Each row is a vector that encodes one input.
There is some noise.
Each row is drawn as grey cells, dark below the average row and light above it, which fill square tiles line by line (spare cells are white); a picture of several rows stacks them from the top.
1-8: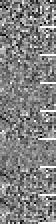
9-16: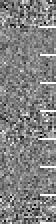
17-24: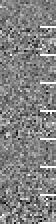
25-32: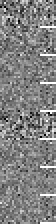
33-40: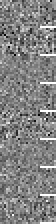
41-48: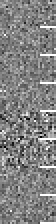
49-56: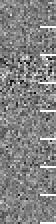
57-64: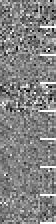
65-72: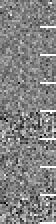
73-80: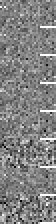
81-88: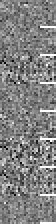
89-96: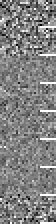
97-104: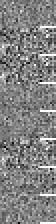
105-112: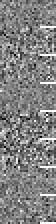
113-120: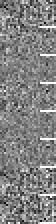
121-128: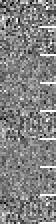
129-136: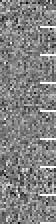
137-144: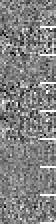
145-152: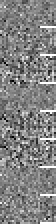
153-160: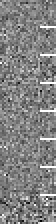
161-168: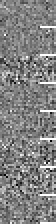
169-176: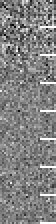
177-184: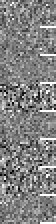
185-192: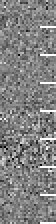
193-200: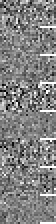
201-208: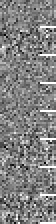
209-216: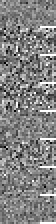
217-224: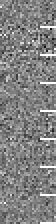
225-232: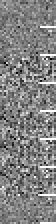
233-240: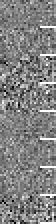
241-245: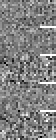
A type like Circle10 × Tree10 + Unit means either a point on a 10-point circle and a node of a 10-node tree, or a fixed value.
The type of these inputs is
(Bool × Bool × Bool + Circle10) × Line6 + Line7.
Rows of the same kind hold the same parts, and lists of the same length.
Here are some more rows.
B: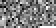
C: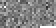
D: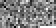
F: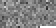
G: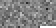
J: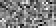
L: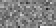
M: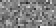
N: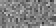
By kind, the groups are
B, D, J
C, F, G, L, M
N

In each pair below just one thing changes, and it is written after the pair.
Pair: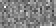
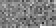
the place on the 10-point circle
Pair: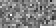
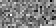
the place on the 10-point circle
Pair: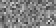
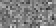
the place on the 6-point line
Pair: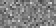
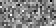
the place on the 6-point line
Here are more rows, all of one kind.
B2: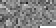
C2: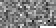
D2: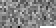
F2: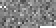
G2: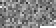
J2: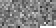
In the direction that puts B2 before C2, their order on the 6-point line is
G2, B2, J2, D2, C2, F2.
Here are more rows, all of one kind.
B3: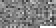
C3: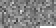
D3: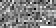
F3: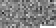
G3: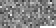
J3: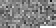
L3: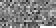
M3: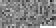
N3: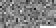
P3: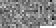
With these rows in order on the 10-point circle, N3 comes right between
C3 and M3.
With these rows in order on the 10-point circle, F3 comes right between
L3 and M3.
